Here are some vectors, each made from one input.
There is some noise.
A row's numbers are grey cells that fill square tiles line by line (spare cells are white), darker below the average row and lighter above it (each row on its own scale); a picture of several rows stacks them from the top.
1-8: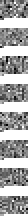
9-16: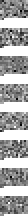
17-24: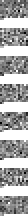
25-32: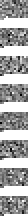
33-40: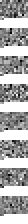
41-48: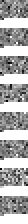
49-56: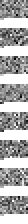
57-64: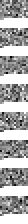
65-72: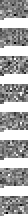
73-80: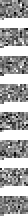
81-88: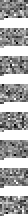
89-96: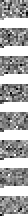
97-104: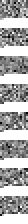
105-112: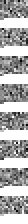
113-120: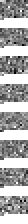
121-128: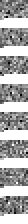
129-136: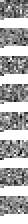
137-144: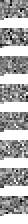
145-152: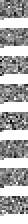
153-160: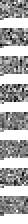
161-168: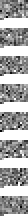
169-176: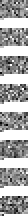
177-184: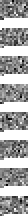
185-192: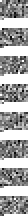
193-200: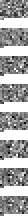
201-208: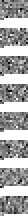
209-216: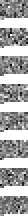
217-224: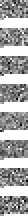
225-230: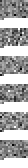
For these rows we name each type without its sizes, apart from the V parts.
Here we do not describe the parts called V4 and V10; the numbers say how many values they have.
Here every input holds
a value of V10, together with either two labels, or a value of V4.
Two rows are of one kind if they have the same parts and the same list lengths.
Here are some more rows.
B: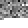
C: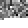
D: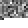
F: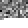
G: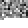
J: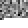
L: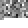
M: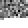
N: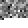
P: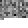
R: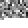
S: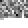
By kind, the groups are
B, D, F, L
C, G, J, M, N, P, R, S

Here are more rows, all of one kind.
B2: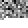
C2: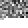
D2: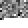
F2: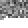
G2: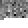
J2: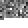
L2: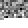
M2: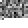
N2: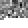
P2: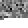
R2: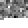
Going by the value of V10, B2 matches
C2, F2 and N2.
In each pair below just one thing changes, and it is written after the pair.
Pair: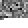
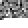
one of the two labels
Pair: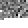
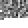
one of the two labels
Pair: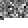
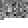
the value of V10
